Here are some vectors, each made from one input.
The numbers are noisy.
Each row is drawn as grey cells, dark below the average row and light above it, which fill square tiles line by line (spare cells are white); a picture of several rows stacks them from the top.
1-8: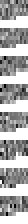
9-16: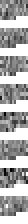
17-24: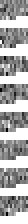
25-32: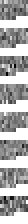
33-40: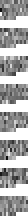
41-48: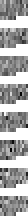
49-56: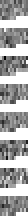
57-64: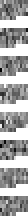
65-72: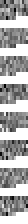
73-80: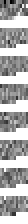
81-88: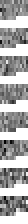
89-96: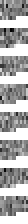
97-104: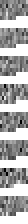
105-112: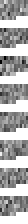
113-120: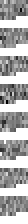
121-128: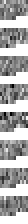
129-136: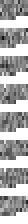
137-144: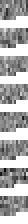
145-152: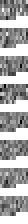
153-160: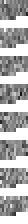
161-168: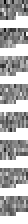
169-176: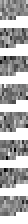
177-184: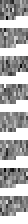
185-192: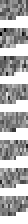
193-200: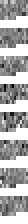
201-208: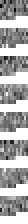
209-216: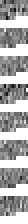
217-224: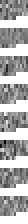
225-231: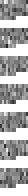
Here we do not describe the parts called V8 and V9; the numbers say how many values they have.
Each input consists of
a point on a 6-point circle and a value of V9, together with either a true/false value and a value of V8, or a list of up to two points on a 7-point line.
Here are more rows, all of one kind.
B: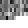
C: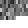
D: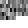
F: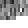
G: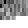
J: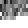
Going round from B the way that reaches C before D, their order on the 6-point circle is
B, C, G, D, F, J.
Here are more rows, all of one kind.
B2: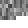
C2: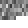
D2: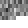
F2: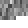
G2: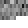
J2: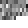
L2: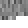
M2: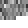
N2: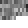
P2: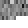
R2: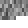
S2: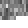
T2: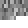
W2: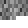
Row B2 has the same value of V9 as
C2, D2, F2 and R2.
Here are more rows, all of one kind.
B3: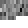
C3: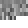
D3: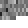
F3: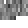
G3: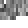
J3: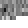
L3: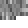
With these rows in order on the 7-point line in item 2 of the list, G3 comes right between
B3 and C3.
